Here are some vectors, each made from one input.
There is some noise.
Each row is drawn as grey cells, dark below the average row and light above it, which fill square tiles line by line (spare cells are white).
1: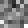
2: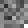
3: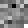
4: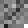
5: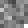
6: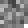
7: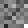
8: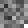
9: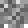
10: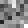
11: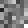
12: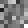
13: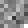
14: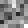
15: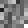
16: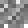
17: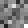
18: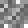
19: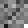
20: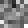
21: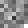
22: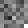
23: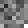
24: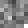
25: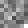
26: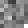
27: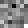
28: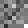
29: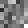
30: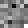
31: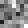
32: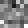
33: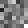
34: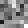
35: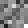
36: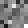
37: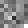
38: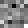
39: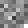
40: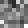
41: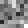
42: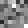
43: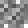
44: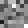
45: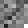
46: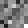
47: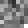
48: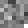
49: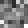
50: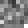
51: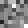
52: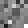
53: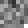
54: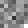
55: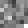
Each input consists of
a point on a 6-point line and a true/false value.
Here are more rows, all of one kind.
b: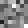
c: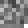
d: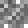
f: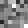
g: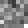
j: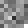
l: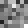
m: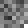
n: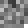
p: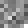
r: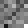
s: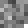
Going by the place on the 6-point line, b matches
f, j, l and p.
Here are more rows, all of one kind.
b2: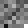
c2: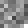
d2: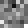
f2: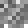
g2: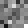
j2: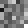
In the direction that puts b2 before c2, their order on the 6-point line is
j2, d2, b2, g2, c2, f2.
